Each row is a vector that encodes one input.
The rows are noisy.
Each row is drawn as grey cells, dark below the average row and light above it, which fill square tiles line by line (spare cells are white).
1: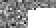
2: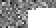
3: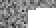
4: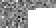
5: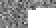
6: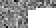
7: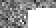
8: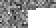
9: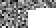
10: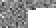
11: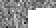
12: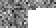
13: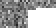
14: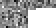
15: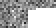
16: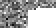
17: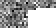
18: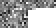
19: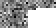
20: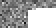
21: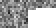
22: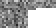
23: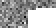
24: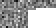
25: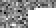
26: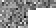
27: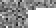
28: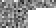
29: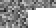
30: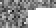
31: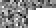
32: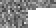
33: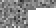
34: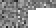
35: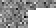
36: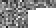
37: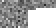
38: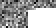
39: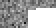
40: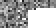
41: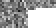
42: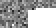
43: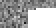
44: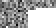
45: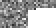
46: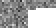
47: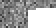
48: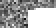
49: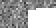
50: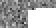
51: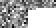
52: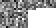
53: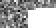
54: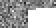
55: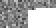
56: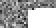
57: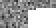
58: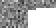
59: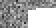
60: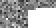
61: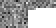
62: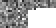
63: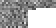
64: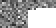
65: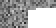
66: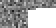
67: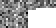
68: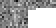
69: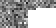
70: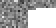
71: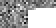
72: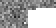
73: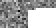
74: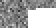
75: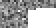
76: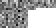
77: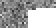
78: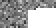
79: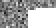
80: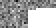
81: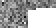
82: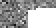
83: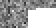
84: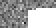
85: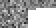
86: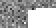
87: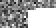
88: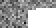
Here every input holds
a point on an 8-point line and a true/false value.
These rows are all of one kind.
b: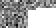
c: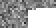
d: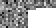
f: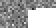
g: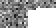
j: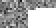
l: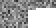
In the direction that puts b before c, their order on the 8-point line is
b, d, c, g, f, j, l.
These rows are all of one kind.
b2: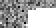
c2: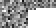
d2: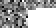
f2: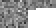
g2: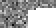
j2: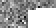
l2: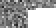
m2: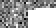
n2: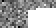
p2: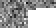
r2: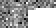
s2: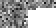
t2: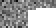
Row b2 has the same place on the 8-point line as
d2, j2 and r2.
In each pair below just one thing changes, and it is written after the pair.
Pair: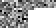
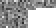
the place on the 8-point line
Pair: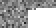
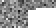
the true/false value
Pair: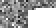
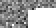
the place on the 8-point line
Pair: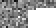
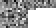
the place on the 8-point line
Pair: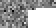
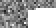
the place on the 8-point line
